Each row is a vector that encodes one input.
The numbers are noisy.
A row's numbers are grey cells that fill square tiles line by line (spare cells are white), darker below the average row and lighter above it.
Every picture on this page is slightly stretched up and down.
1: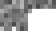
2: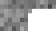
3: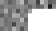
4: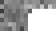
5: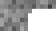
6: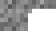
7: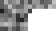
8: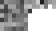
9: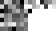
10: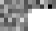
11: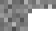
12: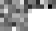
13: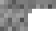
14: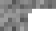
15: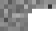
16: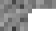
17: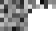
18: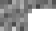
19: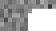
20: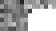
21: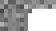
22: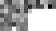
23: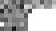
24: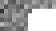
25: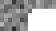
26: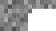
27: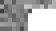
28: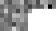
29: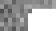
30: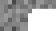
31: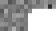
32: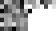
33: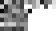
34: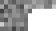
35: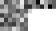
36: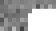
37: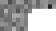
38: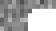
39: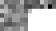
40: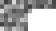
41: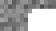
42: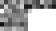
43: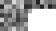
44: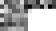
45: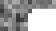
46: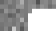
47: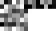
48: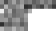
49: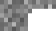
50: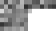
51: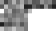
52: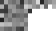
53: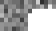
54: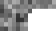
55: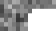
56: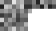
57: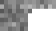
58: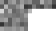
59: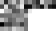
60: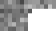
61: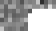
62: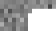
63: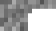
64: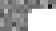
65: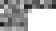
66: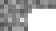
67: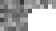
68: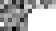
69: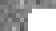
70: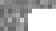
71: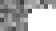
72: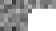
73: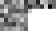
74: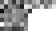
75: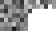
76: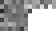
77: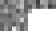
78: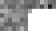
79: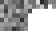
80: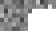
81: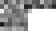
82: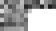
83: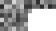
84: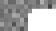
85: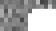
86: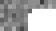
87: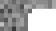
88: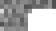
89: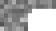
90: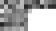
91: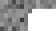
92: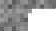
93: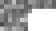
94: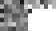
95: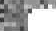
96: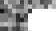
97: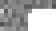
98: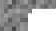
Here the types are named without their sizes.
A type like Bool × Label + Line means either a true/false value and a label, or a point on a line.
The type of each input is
List(Line).
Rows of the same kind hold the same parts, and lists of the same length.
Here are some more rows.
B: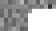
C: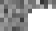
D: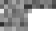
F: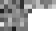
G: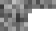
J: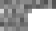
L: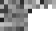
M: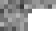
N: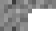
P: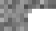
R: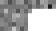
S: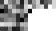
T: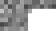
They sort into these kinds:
B, F, L, M, R
C, D, J, N, P, T
G, S

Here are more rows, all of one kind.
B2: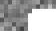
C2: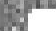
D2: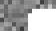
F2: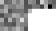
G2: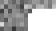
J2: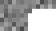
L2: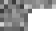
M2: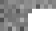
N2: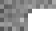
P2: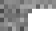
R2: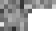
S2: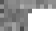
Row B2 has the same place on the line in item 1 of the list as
D2 and J2.
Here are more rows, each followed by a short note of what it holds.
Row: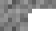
a list of one item
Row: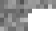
a list of two items
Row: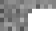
a list of two items
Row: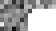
a list of one item
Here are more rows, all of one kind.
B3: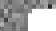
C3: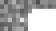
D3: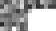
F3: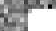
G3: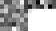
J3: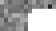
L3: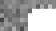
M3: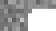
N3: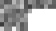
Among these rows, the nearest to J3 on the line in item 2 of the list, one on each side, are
C3 and F3.
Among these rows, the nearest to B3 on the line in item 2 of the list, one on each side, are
M3 and N3.
